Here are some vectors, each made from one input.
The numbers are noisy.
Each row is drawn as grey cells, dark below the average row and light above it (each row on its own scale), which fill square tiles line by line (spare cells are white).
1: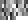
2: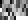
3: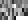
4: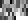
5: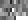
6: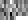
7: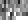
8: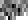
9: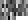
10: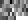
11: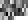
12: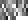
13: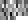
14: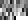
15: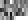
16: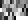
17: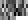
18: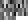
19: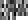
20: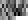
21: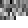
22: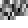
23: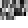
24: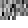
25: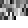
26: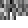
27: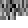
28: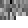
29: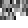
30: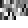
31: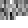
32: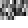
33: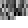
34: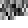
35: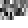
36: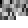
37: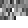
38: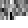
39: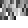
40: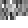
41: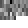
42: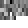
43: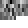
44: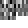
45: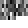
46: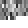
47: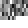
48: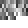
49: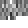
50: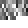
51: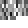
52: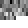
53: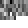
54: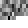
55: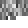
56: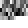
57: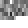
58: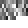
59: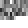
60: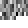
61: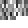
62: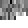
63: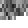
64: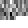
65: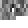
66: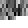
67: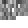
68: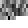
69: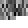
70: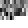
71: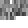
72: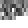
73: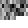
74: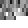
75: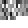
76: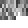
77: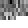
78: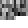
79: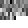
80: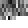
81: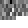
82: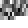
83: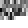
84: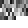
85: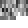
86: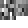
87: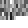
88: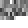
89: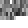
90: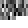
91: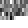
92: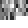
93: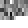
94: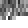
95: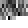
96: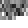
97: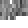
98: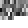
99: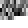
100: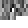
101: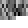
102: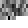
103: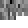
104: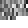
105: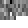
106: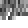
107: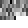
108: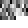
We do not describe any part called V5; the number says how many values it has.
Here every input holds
a list of up to two items, each a true/false value and a value of V5.
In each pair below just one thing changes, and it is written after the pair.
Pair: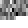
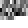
the true/false value in item 2 of the list
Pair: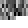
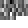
the true/false value in item 2 of the list
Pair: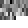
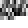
the true/false value in item 2 of the list
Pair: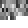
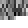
the value of V5 in item 2 of the list
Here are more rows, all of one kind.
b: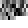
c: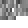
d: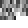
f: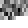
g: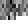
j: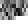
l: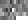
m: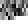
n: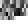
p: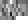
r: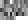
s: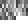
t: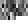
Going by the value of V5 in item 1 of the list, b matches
c, j, l and n.
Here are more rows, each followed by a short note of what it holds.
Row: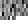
a list of one item
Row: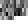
a list of two items
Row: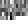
a list of two items
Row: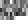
a list of two items
